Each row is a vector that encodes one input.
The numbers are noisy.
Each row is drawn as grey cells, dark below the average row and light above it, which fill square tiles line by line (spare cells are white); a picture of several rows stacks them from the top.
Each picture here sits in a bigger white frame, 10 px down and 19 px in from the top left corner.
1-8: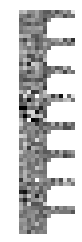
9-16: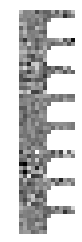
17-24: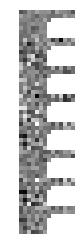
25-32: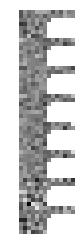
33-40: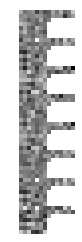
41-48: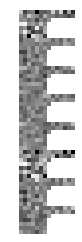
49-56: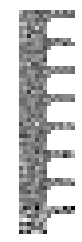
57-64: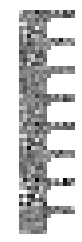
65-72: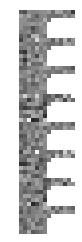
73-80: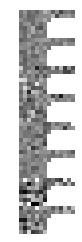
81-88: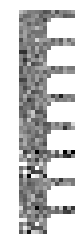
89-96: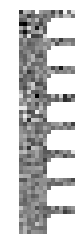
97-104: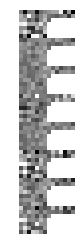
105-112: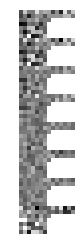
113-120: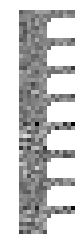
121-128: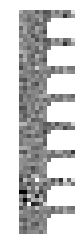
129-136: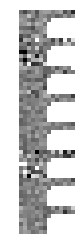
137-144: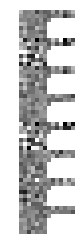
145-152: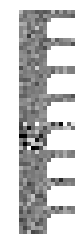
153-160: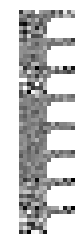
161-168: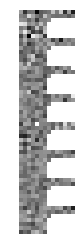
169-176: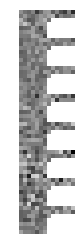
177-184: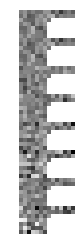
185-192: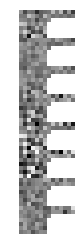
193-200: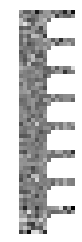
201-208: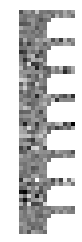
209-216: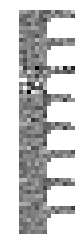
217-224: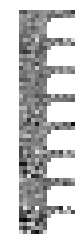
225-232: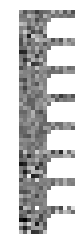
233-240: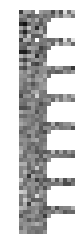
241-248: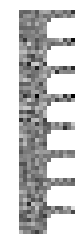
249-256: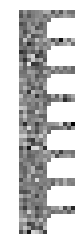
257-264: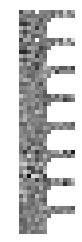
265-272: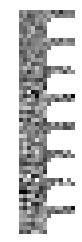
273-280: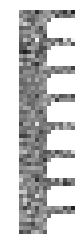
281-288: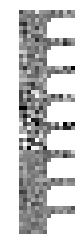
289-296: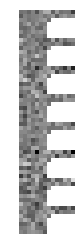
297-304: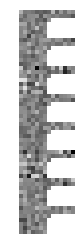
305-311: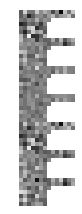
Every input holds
a point on a 15-point line.
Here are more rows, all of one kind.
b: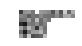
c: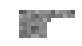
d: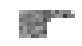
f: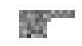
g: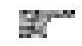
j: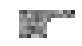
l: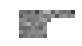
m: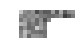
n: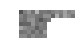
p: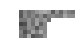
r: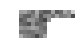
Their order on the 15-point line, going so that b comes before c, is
l, p, g, b, c, j, n, f, r, m, d.
